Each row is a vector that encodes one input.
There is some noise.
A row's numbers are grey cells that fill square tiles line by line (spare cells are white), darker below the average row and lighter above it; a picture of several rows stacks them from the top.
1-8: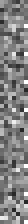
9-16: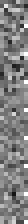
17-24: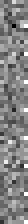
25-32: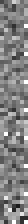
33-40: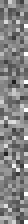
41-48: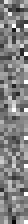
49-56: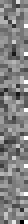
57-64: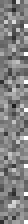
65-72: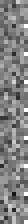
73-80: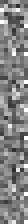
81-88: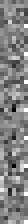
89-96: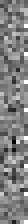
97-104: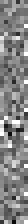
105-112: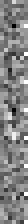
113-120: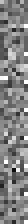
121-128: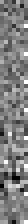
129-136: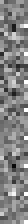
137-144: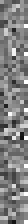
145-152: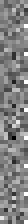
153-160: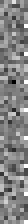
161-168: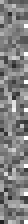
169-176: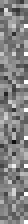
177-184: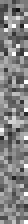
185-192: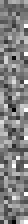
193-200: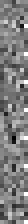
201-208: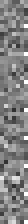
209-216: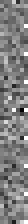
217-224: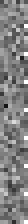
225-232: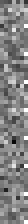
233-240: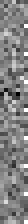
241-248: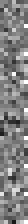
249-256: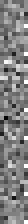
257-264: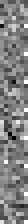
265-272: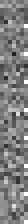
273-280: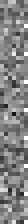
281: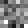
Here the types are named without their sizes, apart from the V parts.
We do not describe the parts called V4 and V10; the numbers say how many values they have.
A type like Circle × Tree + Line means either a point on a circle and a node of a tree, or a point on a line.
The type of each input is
Bool × Circle × Line × V4 × V10 × V10.
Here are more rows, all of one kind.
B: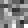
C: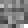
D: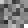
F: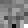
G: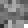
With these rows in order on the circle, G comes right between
C and D.
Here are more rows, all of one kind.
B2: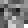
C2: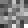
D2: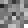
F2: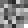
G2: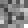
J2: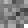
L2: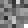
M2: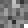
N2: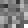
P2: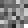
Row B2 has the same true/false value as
J2 and M2.
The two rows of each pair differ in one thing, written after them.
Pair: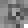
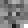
the value of V4
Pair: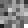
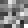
the value of V4
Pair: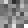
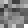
the true/false value
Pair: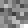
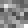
the place on the line
